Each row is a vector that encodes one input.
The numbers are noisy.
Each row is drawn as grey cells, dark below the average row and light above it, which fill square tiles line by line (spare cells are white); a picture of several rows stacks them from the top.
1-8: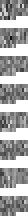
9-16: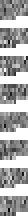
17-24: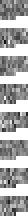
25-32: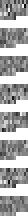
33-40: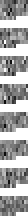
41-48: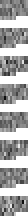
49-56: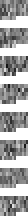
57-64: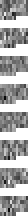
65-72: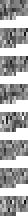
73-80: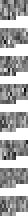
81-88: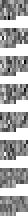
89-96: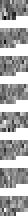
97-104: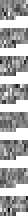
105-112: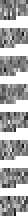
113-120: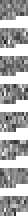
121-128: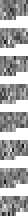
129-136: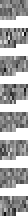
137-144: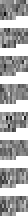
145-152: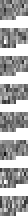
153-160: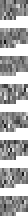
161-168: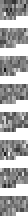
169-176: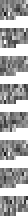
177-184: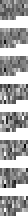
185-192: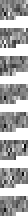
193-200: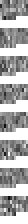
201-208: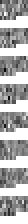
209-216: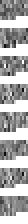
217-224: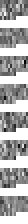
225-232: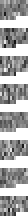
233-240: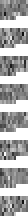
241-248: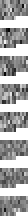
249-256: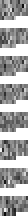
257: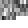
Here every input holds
one of 12 labels, together with either a fixed value, or two labels (each one of 11).
